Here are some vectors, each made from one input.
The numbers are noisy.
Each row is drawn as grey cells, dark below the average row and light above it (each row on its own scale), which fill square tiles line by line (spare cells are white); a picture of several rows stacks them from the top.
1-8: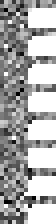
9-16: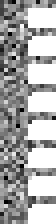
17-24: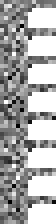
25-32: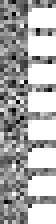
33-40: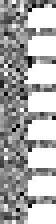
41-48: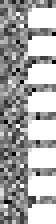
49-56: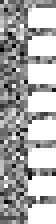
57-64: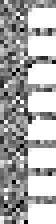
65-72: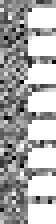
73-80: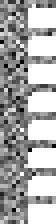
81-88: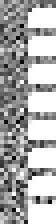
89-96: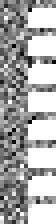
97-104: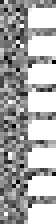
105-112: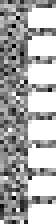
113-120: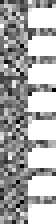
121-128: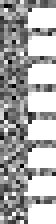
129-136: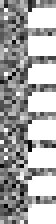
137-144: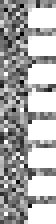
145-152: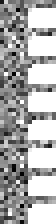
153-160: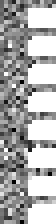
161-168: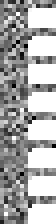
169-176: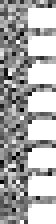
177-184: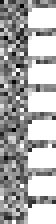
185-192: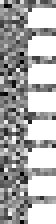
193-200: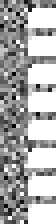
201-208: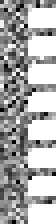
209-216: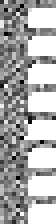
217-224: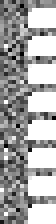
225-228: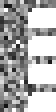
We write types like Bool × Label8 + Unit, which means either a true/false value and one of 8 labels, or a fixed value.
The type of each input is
Bool × Line9 + List2(Circle5).
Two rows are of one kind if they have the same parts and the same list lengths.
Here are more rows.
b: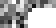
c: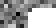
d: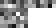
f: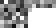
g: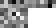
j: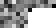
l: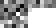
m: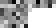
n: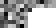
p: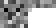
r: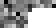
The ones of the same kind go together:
b, c
d, f, g, l, m, p
j, r
n

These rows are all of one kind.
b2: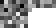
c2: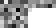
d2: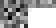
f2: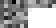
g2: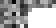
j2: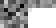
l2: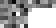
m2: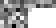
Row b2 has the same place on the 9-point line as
g2 and l2.
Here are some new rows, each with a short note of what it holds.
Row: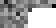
a list of one item
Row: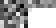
a point on a 9-point line and a true/false value
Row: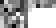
a point on a 9-point line and a true/false value
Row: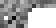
a list of two items
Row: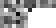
a list of one item
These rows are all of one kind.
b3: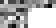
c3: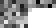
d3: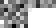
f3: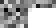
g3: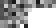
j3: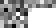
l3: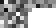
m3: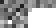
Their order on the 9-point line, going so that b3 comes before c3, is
f3, b3, j3, l3, d3, m3, c3, g3.
